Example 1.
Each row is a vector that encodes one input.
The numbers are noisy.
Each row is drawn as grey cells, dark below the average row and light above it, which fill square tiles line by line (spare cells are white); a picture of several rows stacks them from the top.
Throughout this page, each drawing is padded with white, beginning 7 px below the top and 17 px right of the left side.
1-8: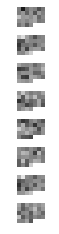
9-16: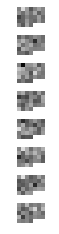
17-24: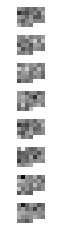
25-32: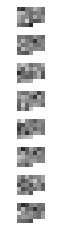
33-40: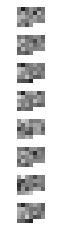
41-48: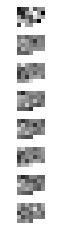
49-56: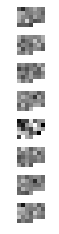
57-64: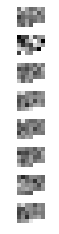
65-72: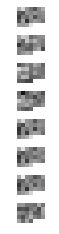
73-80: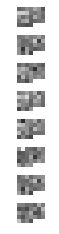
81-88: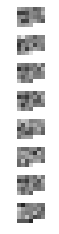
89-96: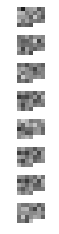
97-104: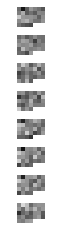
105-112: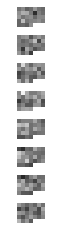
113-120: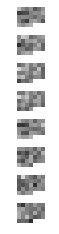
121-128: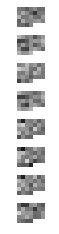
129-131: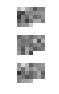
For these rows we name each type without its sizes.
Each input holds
either a fixed value, or four true/false values.
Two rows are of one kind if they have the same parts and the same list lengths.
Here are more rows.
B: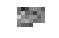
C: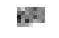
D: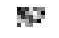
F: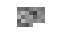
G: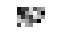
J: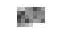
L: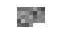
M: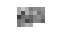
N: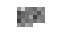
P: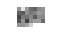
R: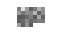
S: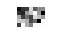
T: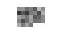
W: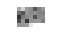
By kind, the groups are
B, C, F, J, L, M, N, P, R, T, W
D, G, S

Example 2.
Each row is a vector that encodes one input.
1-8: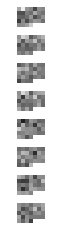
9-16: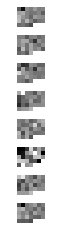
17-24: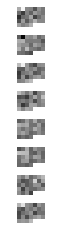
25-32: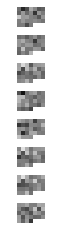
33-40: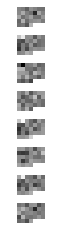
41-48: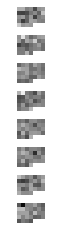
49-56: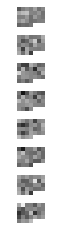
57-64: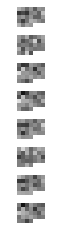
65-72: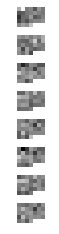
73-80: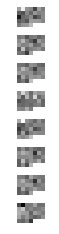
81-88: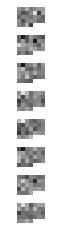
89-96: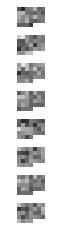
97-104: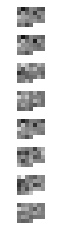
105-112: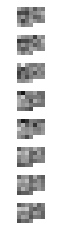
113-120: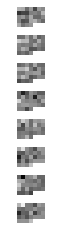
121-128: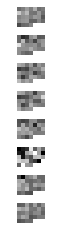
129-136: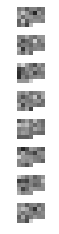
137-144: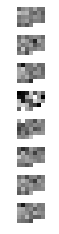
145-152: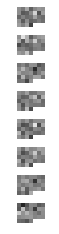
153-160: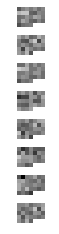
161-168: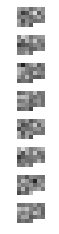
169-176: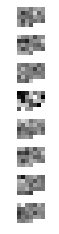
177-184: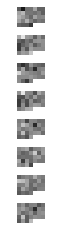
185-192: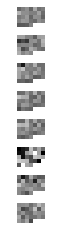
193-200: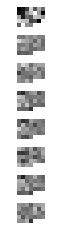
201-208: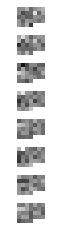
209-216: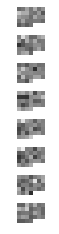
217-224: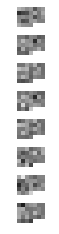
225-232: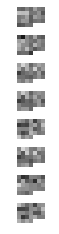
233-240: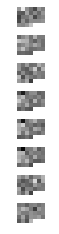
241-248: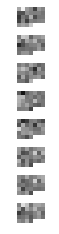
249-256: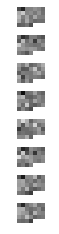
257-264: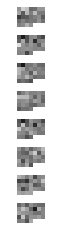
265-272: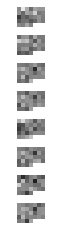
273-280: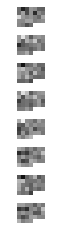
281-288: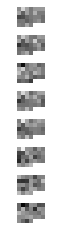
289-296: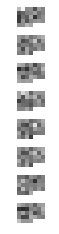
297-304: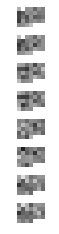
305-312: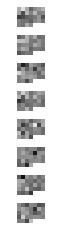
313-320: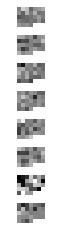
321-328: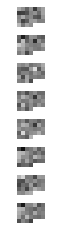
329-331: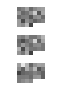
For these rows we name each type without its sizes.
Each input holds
either a fixed value, or three true/false values.
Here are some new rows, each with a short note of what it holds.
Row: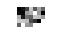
a fixed value
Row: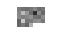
three true/false values
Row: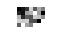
a fixed value
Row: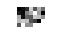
a fixed value
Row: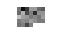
three true/false values
